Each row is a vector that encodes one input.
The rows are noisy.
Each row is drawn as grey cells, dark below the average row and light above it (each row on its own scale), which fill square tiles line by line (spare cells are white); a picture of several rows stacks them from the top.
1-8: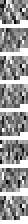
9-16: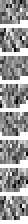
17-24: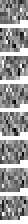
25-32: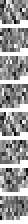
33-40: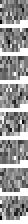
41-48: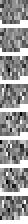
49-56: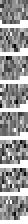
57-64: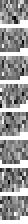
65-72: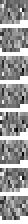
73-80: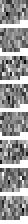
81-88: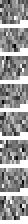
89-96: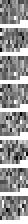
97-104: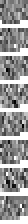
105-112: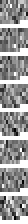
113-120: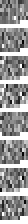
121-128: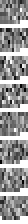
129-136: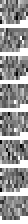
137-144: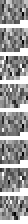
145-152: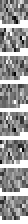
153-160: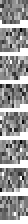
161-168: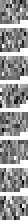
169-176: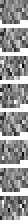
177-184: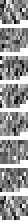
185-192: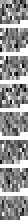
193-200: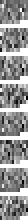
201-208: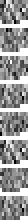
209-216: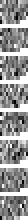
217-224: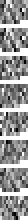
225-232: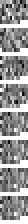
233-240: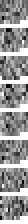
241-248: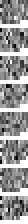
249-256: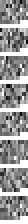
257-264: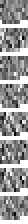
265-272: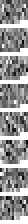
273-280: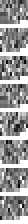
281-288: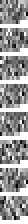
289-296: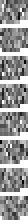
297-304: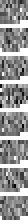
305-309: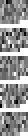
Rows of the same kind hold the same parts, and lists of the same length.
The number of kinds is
3.
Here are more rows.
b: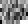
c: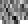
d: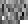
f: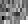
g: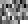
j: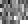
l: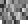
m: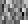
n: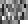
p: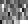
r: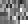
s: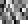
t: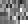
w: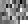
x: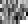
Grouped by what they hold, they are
b, c, p, x
d, g, j, l, m, n, r, s, t, w
f

